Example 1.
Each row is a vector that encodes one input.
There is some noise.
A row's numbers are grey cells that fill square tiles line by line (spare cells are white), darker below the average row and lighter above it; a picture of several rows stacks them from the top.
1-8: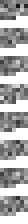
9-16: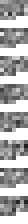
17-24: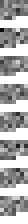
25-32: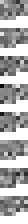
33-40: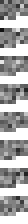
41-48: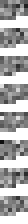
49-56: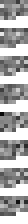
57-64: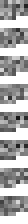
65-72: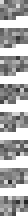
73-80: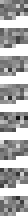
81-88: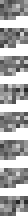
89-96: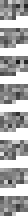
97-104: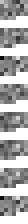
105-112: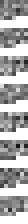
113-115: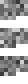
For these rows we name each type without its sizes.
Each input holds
either a point on a circle, or a label.
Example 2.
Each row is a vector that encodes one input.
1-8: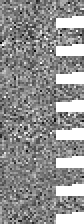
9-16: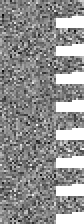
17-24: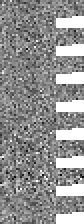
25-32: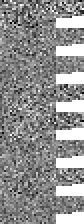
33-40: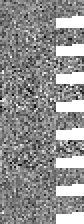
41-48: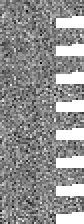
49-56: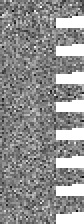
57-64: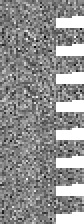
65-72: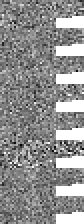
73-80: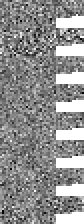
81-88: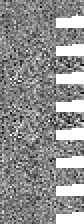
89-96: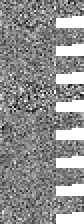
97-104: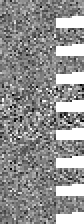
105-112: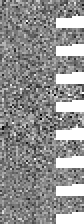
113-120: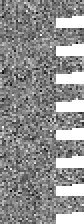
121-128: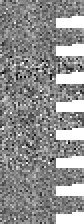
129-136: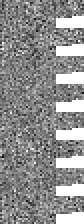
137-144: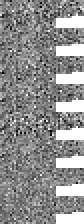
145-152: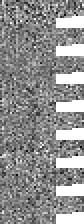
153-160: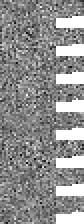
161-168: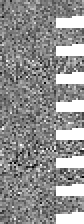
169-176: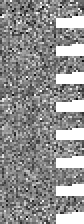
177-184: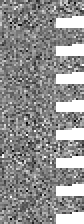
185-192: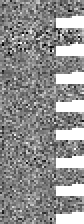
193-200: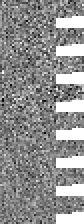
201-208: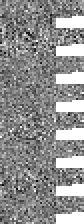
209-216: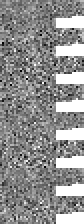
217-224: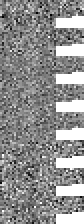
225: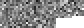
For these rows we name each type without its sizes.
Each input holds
a true/false value, together with either a point on a circle, or a fixed value.
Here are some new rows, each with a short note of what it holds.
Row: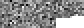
a true/false value
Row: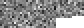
a point on a circle and a true/false value
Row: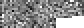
a true/false value
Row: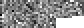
a true/false value
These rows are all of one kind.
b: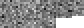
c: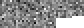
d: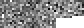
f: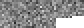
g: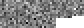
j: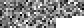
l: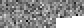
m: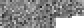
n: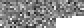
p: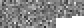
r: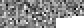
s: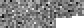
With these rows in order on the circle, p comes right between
d and r.
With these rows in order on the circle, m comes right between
c and g.
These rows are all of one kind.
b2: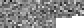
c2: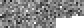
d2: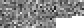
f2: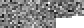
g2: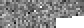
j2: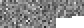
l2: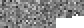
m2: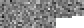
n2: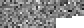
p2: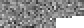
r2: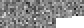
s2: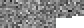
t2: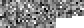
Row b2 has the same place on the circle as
c2, l2, p2 and t2.
